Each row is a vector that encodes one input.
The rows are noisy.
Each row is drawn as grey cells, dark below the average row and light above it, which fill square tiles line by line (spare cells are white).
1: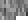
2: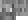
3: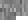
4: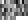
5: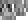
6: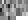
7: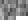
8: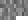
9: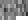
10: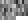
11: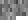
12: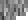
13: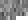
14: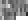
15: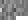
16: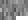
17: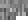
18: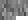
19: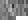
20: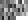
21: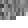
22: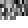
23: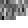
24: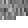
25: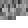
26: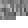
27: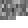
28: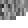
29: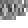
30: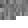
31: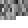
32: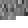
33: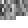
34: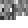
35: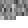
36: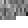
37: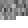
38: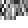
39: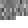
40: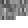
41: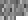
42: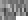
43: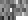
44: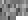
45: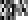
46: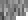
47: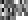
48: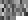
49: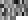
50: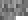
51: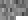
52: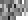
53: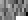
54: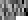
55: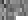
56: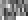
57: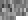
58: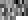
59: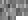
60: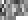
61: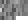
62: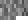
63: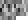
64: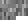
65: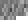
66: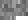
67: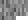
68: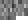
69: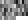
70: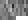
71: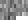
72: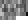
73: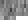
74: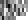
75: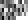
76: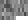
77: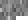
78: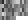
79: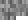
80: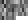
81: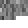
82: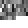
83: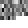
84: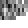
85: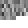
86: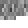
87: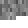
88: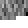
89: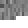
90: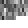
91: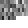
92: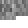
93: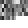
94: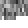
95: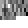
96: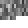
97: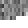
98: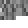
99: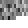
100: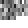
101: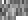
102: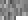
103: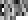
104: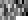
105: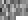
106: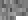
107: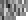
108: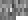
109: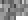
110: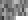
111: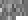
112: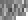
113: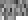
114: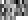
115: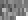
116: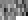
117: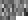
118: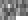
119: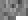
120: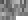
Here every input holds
a point on a 7-point line, together with either one of 6 labels, or a point on a 7-point line.
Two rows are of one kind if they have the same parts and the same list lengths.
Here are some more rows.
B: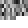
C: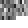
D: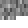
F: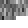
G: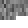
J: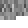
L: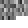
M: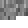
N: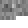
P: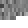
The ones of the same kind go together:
B, D, F, G, J, N, P
C, L, M

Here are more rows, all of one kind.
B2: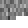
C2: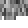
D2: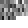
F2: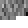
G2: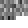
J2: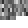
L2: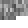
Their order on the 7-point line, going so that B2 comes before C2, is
L2, D2, G2, F2, B2, J2, C2.
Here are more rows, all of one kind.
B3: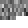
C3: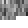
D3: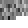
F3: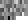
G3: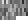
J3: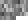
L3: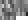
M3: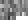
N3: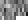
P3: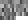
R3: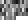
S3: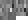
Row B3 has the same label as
R3 and S3.
